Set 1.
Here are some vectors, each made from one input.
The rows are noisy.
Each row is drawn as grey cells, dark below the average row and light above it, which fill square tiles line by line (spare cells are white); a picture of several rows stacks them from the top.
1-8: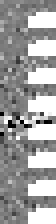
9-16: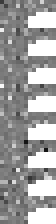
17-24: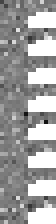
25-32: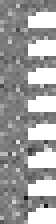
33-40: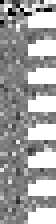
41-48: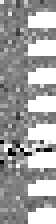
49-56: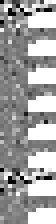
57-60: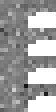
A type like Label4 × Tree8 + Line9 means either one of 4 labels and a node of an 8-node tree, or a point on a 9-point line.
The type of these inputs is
Tree11 + Unit.
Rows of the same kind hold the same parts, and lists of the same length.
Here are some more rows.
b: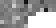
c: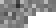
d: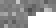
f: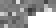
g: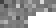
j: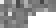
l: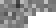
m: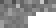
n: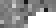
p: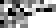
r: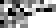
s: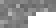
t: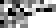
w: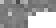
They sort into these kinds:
b, c, d, f, g, j, l, m, n, s, w
p, r, t

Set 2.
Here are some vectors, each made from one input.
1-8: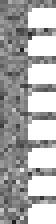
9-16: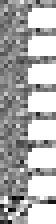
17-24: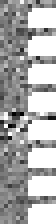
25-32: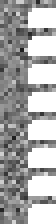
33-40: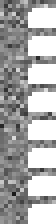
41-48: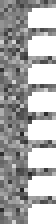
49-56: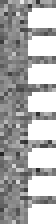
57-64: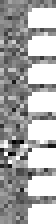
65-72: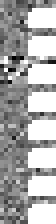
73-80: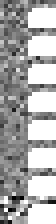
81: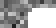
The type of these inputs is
Tree9 + Unit.
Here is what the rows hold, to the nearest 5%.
About 5% of them hold a fixed value. The rest hold a node of a 9-node tree.
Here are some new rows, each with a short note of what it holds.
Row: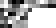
a fixed value
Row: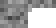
a node of a 9-node tree
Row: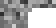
a node of a 9-node tree
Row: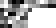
a fixed value
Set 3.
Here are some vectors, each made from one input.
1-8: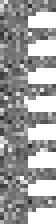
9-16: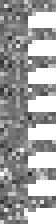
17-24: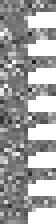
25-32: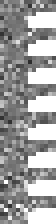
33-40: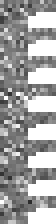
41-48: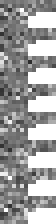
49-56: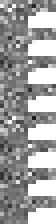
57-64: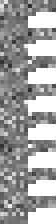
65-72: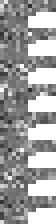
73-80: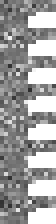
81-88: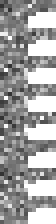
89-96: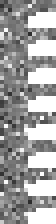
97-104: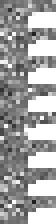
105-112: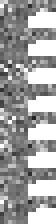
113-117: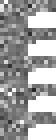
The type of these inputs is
Bool × Bool × Bool × Bool × Bool.
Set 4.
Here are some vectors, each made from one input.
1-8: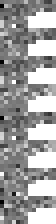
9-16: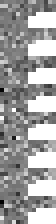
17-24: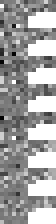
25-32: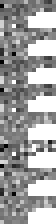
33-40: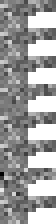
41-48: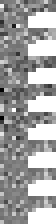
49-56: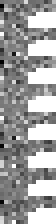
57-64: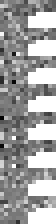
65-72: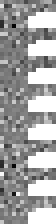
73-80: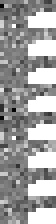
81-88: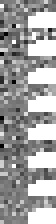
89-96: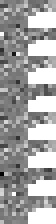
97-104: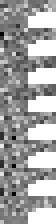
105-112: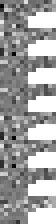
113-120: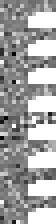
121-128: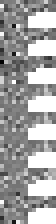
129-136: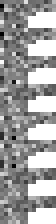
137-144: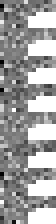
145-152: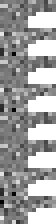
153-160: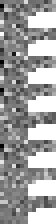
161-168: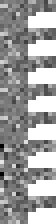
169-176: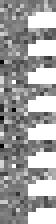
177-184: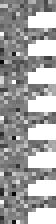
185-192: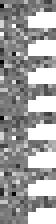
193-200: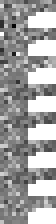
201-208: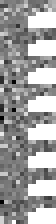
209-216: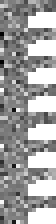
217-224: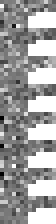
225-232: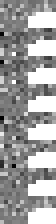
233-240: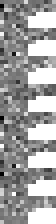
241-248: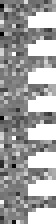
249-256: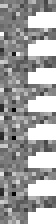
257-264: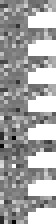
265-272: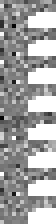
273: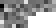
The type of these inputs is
Bool × Bool × Bool + Unit.
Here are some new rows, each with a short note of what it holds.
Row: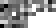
a fixed value
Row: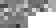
three true/false values
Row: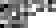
a fixed value
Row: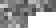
three true/false values
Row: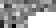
three true/false values
